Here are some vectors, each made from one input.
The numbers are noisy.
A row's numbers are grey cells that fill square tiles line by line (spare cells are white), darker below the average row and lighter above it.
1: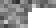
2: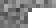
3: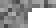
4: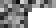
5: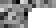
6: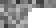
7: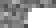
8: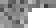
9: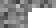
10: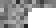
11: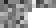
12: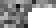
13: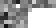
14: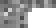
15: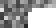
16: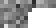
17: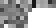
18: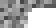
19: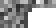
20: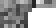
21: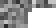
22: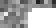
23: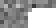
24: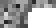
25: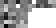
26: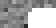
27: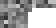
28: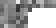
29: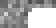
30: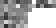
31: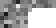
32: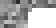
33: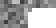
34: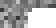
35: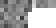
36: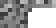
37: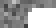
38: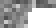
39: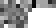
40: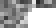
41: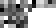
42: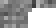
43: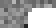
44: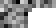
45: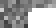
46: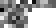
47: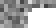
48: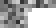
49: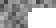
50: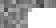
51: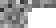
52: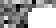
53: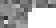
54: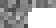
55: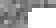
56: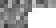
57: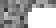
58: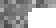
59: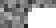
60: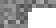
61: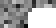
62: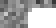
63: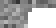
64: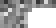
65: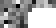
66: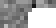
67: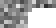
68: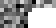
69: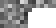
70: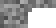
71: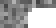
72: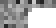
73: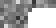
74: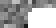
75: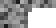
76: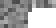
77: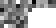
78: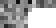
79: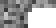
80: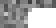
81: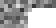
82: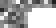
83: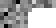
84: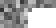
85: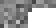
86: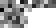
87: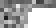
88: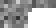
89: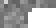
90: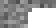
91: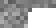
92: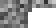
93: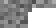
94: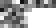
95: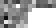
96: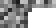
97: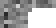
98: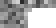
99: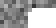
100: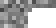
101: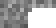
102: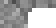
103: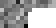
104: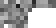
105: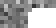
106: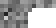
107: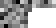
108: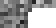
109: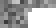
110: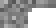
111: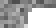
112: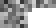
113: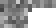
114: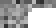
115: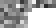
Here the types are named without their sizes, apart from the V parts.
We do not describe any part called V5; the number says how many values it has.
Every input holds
a point on a line, together with either three true/false values, or a value of V5.
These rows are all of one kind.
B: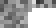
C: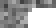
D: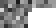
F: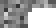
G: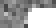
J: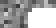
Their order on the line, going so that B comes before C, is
D, B, C, G, F, J.
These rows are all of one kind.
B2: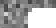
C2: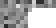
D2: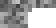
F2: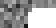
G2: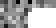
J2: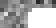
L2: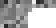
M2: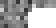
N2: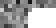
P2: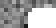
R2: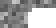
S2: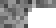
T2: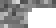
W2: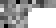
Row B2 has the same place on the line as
G2, P2 and W2.
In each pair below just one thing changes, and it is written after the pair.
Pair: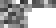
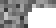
the value of V5
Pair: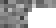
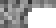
the place on the line
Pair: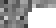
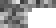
the value of V5
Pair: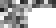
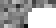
the place on the line
